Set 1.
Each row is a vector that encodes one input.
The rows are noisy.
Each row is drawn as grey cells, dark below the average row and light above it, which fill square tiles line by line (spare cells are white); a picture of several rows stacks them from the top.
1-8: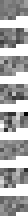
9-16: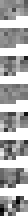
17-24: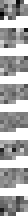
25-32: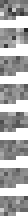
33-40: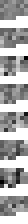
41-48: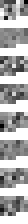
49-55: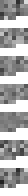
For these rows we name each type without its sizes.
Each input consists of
a label.
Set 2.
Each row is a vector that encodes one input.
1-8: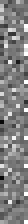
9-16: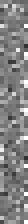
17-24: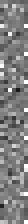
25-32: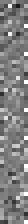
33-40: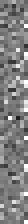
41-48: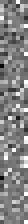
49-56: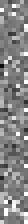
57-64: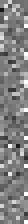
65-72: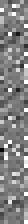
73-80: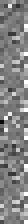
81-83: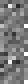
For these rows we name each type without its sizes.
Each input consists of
a label.
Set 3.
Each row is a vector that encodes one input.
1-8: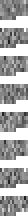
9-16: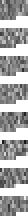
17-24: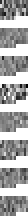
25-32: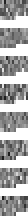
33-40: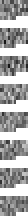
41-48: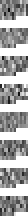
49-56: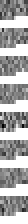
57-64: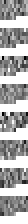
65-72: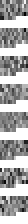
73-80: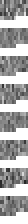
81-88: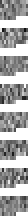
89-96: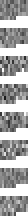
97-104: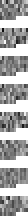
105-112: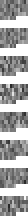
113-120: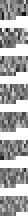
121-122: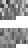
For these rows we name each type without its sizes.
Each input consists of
a node of a tree.
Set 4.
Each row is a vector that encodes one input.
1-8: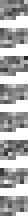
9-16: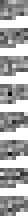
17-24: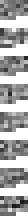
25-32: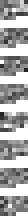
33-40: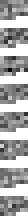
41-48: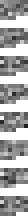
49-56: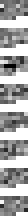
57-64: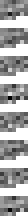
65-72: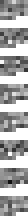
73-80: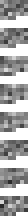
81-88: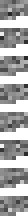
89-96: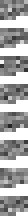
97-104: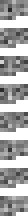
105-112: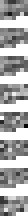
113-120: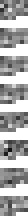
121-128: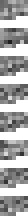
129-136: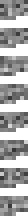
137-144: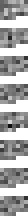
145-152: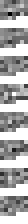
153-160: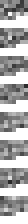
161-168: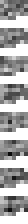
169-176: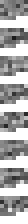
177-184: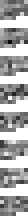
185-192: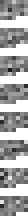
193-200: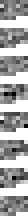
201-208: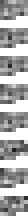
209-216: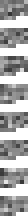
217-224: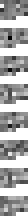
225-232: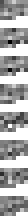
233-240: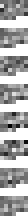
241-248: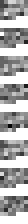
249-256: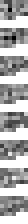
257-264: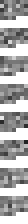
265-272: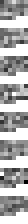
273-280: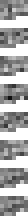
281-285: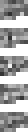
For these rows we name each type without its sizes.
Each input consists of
a label.
